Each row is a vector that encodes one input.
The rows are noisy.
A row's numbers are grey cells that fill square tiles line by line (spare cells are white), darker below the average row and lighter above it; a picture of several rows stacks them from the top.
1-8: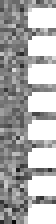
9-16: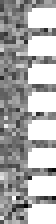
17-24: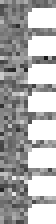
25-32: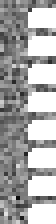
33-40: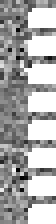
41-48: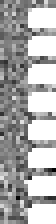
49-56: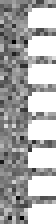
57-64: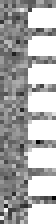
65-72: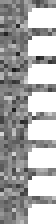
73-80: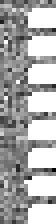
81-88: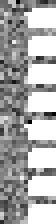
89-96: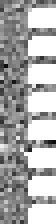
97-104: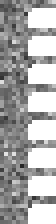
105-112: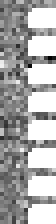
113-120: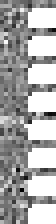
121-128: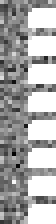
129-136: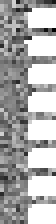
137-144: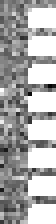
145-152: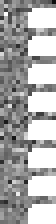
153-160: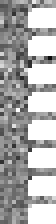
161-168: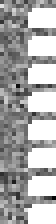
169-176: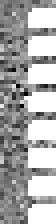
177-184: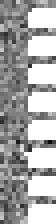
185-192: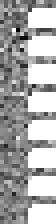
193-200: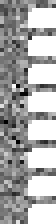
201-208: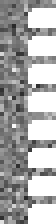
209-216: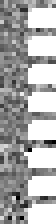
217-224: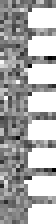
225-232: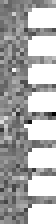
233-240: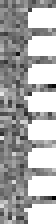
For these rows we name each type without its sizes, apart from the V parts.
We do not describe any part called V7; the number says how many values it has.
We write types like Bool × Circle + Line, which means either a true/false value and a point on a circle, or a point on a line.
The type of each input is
((Bool × Bool × Bool + Line) × Label + V7) × Line.
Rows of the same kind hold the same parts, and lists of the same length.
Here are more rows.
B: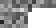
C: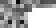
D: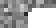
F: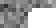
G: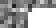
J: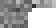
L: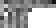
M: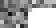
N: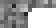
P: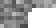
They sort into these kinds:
B, D, F, G, N
C, L
J, M, P

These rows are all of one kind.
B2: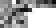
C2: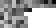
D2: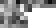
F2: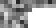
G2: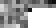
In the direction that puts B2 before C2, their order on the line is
B2, C2, F2, G2, D2.
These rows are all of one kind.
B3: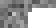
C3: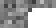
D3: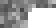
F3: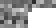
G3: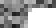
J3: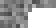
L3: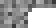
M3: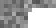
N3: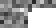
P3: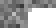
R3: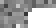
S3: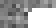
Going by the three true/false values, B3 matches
L3 and N3.
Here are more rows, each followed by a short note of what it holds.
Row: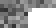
a label, a point on a line and three true/false values
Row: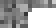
a label, a point on a line and three true/false values
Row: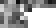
a point on a line and a value of V7
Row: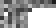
a point on a line and a value of V7
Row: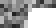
a label, a point on a line and three true/false values
